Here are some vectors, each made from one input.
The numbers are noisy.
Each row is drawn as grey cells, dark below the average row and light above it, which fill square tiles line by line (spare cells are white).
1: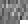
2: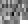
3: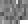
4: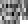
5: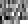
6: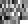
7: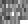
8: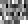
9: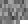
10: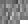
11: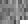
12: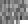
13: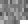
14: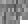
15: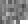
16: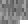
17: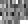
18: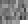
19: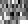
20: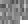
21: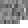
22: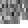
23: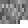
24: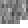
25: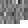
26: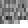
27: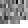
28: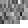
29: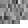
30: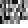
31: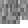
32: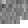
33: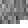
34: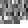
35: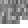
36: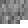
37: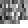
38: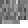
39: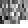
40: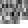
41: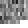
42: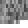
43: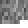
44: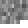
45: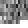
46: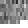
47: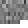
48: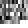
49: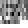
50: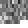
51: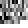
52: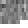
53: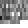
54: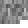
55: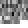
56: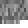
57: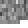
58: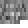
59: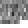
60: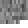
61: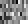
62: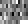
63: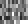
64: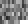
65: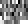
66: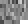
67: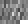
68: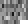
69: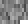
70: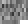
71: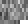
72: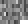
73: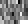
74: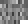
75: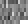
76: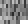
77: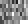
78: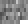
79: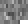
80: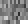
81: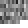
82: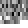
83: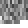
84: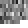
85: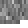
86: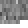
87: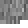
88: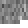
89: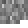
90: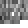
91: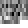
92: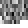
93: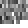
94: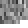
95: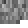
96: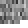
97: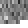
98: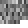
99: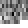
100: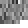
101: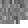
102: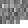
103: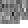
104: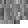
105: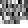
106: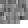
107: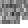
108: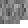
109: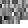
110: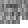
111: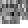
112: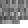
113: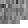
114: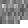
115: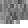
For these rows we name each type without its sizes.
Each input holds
a point on a line, together with either a point on a circle and a true/false value, or a fixed value.
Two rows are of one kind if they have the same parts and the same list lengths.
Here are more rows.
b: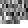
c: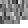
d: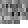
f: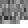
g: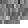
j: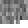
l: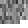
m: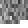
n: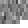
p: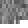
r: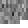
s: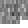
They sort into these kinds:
b, f, g, j, m, p
c, d, l, n, r, s

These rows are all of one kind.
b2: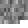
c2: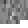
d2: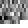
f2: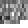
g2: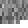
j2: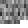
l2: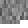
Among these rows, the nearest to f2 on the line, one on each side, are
c2 and g2.
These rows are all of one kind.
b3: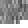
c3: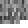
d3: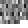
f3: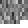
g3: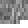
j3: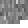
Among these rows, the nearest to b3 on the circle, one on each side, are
c3 and j3.
